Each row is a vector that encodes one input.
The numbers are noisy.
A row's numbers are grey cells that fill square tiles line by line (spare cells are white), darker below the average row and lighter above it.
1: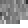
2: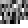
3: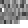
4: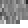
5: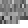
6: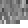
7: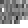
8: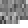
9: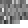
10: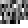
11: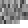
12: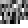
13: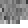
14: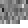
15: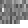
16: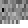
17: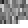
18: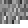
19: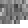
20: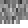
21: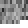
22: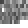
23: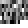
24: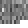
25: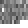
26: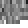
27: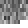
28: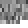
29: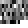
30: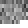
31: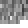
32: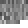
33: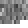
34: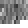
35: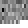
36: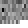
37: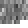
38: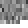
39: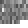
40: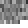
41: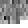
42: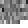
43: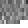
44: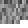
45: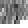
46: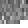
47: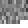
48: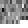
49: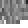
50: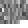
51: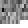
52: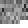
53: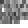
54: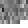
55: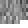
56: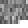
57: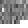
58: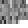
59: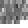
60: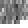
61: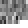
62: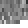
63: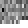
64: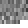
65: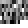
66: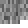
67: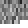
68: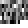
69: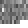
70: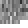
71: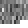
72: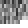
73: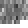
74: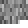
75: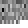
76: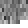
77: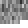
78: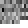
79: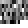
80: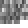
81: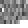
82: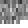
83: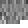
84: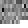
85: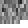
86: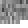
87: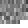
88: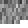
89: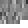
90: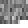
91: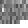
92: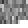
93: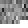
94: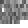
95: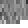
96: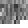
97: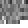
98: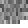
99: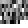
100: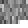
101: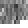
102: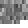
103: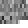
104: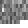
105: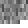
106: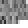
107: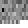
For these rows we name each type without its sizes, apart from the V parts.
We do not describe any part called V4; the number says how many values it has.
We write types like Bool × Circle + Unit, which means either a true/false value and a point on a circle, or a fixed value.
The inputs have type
List(Bool × V4).
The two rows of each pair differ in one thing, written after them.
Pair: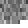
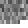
the true/false value in item 2 of the list
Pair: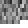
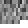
the true/false value in item 2 of the list
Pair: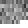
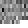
the true/false value in item 1 of the list
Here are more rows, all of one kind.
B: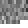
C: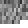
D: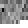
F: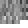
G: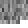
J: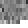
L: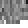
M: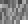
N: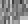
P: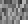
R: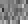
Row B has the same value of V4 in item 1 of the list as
G, J, L and R.
